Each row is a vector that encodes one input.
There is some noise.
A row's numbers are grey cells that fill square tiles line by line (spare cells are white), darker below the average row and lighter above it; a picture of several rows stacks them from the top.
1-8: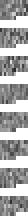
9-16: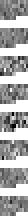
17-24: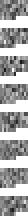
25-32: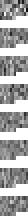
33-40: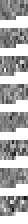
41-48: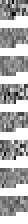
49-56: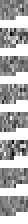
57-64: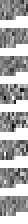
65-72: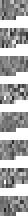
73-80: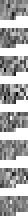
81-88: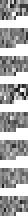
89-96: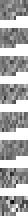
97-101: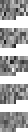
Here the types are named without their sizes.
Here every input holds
a node of a tree, together with either a label, or a node of a tree.
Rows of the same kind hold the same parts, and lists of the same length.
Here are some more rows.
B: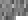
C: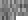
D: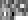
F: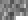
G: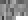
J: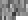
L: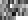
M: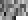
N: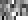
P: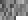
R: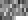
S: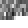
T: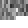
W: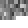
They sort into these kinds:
B, C, G, L, N, R, S
D, F, J, M, P, T, W

